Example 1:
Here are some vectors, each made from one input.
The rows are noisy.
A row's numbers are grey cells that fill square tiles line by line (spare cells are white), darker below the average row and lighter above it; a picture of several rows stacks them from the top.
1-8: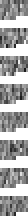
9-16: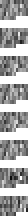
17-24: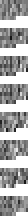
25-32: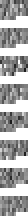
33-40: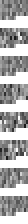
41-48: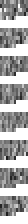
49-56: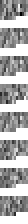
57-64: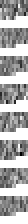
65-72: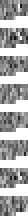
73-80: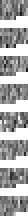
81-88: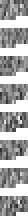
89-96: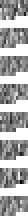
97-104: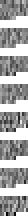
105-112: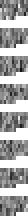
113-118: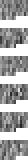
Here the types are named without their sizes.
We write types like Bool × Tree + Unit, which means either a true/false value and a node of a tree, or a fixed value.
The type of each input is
(Circle + Unit) × Line.
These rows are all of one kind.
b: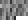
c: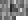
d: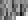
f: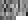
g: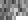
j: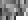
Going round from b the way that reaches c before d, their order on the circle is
b, c, f, g, d, j.
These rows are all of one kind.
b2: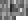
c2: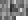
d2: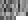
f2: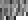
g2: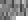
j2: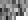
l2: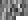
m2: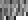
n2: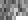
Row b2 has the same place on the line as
c2 and g2.
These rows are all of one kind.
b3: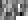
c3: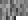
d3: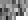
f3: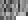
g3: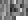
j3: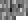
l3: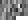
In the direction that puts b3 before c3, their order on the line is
b3, l3, g3, c3, j3, d3, f3.
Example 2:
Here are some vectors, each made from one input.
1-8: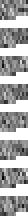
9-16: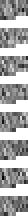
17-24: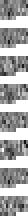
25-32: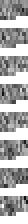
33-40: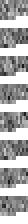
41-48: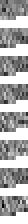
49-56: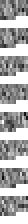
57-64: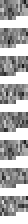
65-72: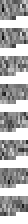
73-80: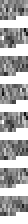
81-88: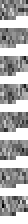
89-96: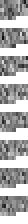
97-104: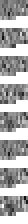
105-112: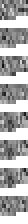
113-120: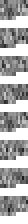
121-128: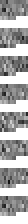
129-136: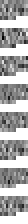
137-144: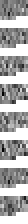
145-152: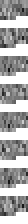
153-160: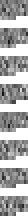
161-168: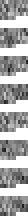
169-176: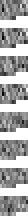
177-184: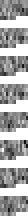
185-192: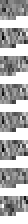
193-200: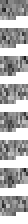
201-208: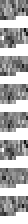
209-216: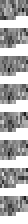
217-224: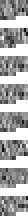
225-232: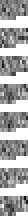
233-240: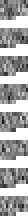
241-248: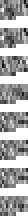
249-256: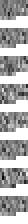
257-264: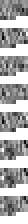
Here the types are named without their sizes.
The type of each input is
Circle + Line.
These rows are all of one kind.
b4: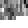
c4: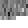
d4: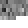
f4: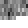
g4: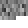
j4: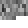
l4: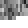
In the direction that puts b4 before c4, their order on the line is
b4, l4, f4, c4, d4, g4, j4.
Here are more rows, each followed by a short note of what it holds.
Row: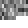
a point on a circle
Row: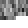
a point on a circle
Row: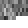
a point on a circle
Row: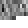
a point on a line
